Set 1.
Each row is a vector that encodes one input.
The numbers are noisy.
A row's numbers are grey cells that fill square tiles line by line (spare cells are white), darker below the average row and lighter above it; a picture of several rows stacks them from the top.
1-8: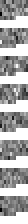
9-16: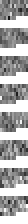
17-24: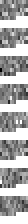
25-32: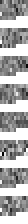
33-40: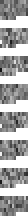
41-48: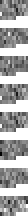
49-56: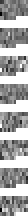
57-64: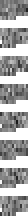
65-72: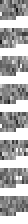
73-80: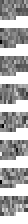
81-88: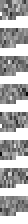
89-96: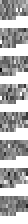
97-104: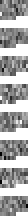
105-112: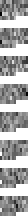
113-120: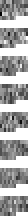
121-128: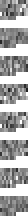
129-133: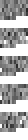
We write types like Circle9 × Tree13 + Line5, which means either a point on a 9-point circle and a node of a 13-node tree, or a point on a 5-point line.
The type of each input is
Label6 × (Tree14 + Unit).
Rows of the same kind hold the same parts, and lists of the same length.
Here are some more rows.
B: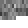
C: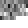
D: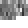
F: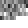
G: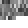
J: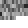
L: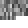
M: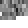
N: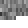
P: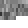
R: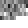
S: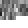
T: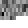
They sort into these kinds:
B, D, G, J, L, N, P, S, T
C, F, M, R

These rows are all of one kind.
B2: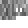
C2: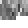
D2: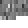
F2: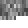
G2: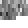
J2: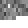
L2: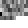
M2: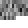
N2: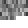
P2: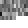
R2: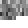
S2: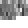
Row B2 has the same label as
C2, G2, R2 and S2.
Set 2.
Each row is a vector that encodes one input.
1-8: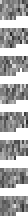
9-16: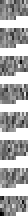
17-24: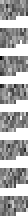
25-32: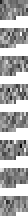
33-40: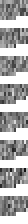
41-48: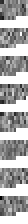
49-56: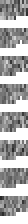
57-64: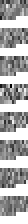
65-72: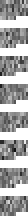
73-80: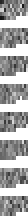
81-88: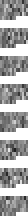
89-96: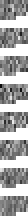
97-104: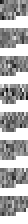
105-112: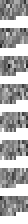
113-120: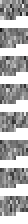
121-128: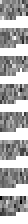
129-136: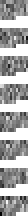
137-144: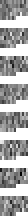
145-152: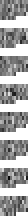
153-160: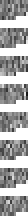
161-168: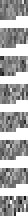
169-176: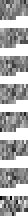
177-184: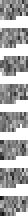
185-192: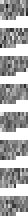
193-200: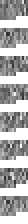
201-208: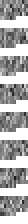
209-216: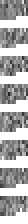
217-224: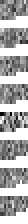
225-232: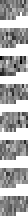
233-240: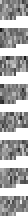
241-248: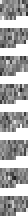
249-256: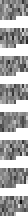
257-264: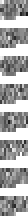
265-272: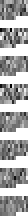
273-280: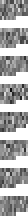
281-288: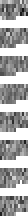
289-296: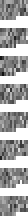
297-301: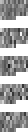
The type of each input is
Bool × Label9 + Unit.
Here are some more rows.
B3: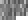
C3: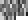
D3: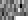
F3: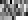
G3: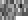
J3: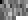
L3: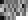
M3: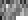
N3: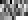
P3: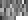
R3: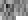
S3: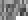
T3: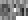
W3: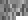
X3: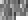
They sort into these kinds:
B3, C3, D3, G3, J3, L3, M3, P3, R3, S3, T3, W3, X3
F3, N3

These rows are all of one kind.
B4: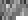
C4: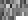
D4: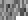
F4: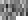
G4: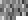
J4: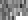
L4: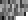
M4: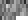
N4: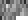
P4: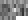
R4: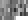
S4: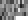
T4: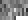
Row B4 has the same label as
C4, G4, M4 and N4.
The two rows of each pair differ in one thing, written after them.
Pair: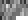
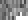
the label
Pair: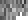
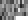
the label
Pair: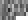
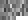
the label
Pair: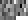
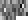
the true/false value
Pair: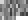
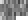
the label
